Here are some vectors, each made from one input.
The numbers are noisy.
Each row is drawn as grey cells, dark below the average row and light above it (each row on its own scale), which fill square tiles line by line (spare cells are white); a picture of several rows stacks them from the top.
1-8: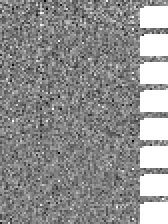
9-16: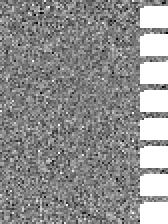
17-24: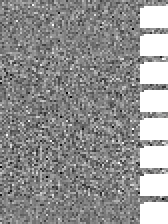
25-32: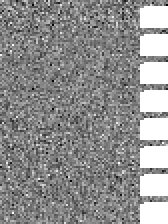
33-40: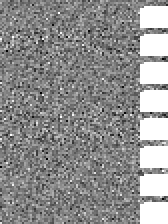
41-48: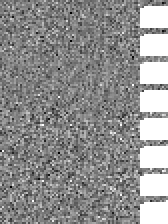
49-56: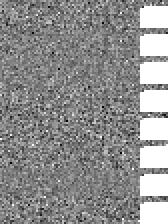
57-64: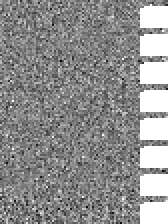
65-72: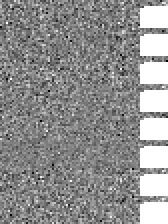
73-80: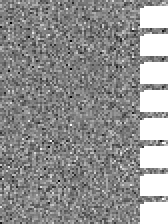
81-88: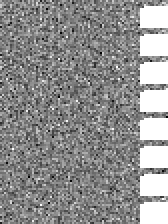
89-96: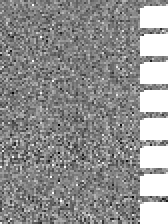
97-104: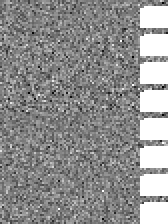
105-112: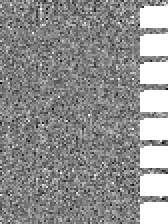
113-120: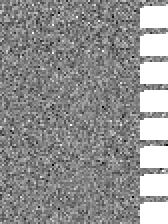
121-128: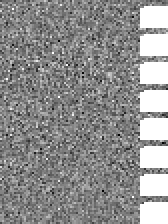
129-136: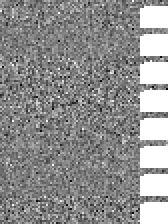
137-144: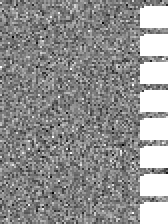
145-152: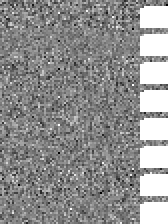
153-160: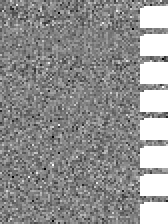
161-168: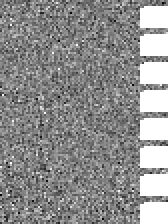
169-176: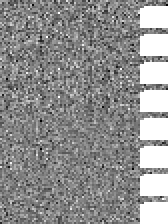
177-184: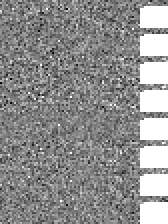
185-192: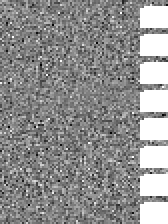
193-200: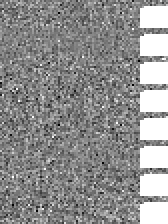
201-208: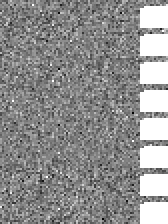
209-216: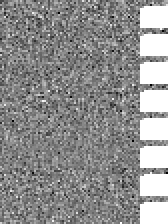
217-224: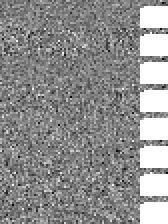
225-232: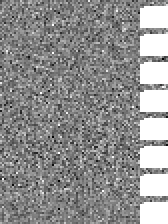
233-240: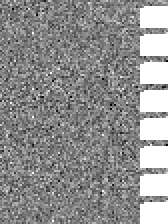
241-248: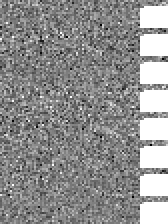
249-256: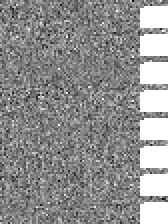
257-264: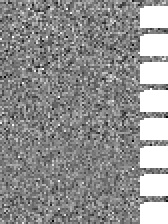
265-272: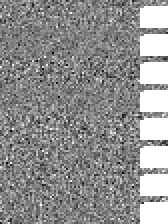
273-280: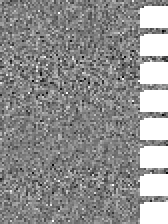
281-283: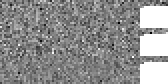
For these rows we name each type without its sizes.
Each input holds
a point on a circle, a label and four true/false values.
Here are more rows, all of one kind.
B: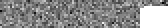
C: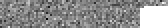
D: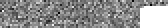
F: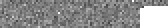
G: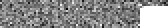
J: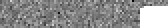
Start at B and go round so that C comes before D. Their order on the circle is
B, C, D, F, G, J.
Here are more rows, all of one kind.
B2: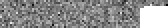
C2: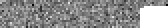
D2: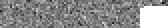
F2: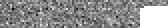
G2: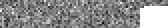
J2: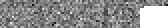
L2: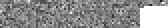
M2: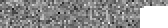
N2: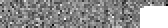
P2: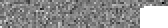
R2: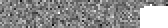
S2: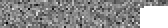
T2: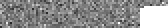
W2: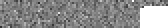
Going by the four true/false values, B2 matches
C2, J2 and N2.
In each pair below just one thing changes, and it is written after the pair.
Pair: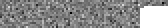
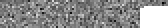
the place on the circle
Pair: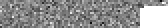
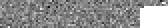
the place on the circle
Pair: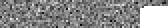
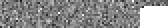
one of the four true/false values
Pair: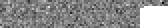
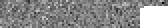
the label
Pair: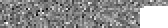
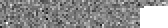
one of the four true/false values
